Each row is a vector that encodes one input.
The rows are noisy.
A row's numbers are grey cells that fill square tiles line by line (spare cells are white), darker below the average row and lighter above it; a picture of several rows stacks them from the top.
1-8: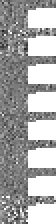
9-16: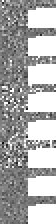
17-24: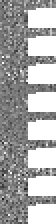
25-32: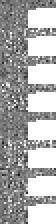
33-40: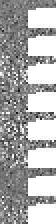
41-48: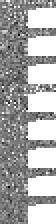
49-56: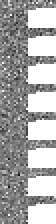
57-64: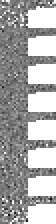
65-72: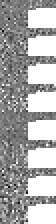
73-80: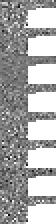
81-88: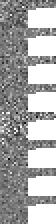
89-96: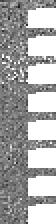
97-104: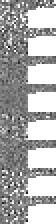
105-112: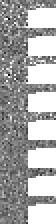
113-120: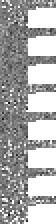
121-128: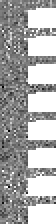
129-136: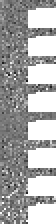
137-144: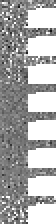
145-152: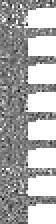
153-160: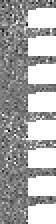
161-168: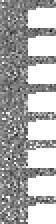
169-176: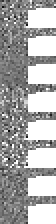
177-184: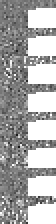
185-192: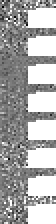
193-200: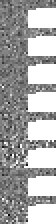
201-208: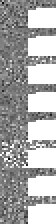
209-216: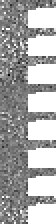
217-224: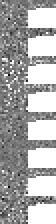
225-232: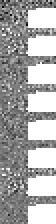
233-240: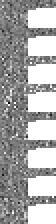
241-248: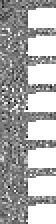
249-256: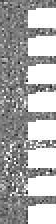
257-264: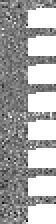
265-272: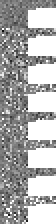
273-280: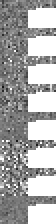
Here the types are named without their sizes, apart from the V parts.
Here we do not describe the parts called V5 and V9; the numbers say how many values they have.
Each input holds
a point on each of two circles, together with either four true/false values and a value of V5, or a value of V9.
